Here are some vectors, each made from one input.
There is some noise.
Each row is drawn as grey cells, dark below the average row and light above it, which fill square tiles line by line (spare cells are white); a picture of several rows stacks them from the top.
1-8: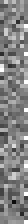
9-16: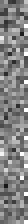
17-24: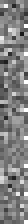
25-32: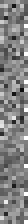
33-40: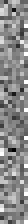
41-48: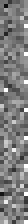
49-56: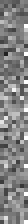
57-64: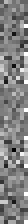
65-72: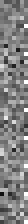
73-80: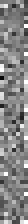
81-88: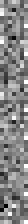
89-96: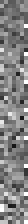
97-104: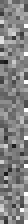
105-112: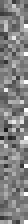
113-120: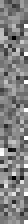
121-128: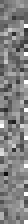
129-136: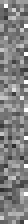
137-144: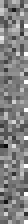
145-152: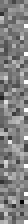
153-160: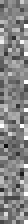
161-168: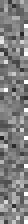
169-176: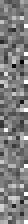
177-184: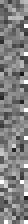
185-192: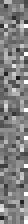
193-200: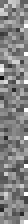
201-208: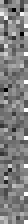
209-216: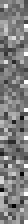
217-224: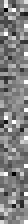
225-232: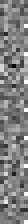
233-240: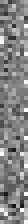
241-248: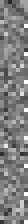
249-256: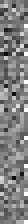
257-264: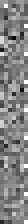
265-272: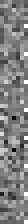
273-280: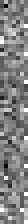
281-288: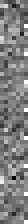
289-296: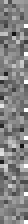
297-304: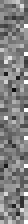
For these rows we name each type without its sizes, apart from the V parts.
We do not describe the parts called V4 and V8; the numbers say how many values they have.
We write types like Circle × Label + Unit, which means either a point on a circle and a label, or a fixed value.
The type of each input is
(Bool × Bool × Bool × Bool + V4) × V8 + Tree.
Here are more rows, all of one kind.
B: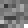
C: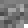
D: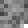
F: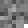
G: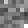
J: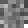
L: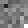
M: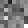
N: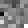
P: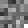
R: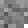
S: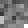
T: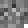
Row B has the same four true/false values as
F, P and S.
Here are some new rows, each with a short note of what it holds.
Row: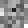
a node of a tree
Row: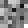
a node of a tree
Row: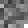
four true/false values and a value of V8
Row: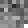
four true/false values and a value of V8
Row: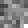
four true/false values and a value of V8
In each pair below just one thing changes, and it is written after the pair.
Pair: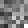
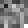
the value of V4
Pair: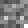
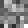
the value of V8
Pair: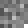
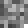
the value of V8
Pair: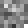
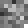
the value of V4
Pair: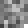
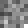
the value of V4
